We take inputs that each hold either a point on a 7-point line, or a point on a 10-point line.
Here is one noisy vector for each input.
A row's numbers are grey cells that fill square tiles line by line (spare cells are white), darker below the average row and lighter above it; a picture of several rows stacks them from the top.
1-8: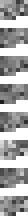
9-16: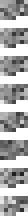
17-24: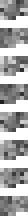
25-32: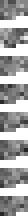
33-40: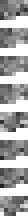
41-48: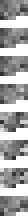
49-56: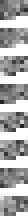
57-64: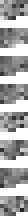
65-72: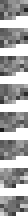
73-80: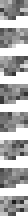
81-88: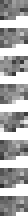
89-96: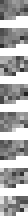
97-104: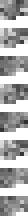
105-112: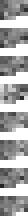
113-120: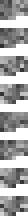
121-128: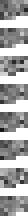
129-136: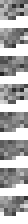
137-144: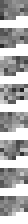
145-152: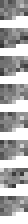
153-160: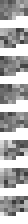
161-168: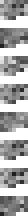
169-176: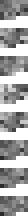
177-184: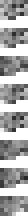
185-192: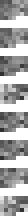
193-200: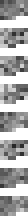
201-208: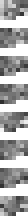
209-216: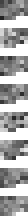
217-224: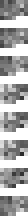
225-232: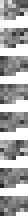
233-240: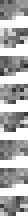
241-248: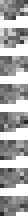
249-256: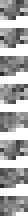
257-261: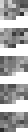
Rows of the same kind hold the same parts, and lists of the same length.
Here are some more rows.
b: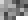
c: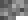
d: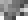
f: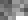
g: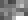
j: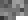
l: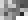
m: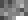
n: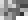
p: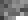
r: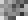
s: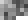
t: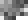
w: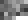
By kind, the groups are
b, d, l, n, r, s, t
c, f, g, j, m, p, w

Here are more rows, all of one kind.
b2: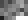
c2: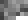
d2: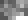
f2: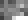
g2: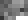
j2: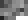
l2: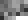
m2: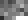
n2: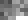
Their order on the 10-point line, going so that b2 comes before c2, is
n2, d2, f2, m2, b2, j2, g2, c2, l2.
